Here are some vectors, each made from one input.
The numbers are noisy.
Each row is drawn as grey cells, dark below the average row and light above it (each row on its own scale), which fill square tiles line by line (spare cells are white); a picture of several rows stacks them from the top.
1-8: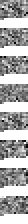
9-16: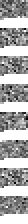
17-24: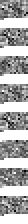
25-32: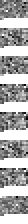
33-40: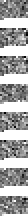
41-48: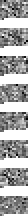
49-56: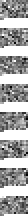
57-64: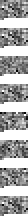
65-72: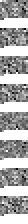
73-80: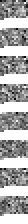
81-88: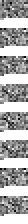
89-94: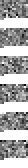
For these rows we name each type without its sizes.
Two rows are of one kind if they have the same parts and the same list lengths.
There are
2 kinds of row.
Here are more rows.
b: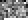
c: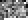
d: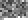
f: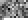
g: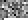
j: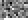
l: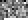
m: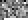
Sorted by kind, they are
b, c, g, l, m
d, f, j

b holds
a point on a line.
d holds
a node of a tree.
